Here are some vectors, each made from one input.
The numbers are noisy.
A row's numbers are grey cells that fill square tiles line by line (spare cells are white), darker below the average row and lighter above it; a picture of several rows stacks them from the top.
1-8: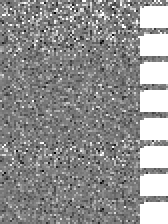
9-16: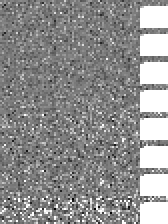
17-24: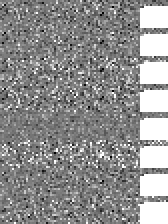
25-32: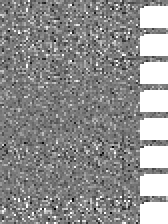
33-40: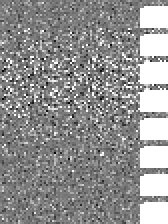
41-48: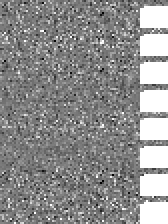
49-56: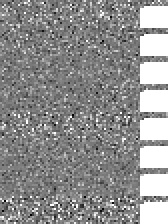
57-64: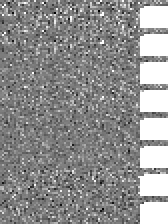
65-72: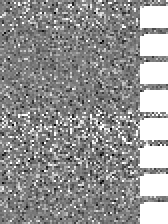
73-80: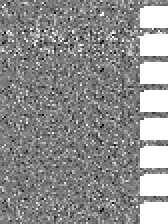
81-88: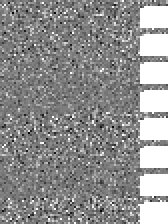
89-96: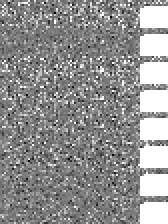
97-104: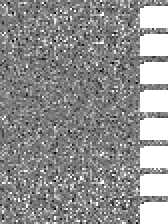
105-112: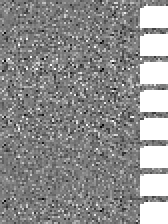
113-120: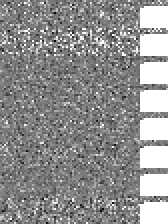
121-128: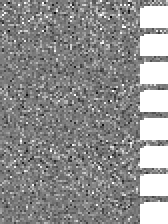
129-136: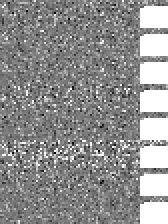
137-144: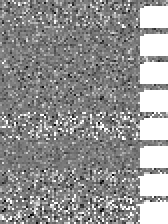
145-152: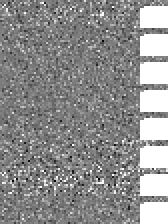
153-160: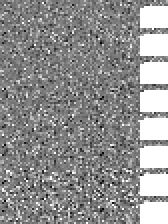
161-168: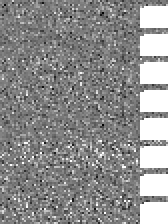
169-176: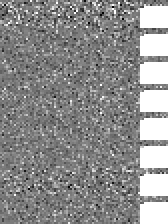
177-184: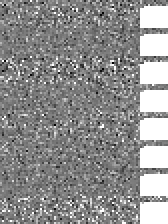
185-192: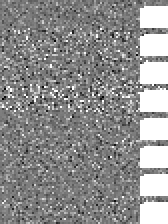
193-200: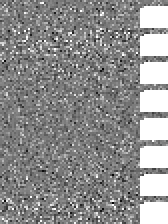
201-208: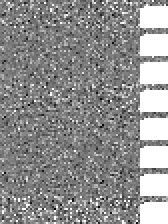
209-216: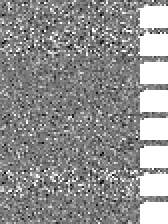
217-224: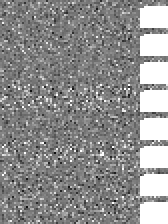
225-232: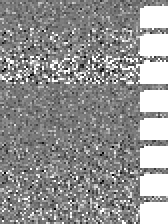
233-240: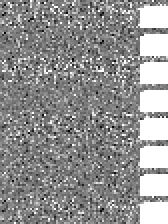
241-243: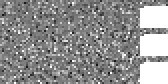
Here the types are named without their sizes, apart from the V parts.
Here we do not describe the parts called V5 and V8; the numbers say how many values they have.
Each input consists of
a label and a point on a line, together with either a point on a line and a value of V8, or a value of V5.
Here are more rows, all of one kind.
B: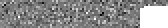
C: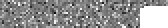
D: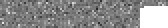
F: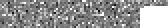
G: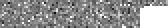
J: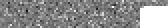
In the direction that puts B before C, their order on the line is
B, C, G, D, J, F.
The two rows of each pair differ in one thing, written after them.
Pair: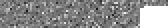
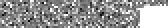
the label
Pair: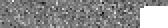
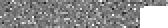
the label
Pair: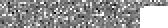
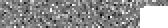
the value of V5
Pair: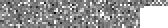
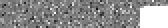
the label
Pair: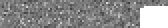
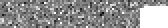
the value of V5
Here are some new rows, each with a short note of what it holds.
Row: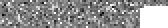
a label, a point on a line and a value of V5
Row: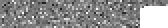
a label, a point on a line and a value of V5
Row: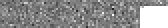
a label, a point on each of two lines and a value of V8
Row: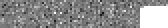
a label, a point on a line and a value of V5
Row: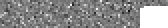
a label, a point on each of two lines and a value of V8
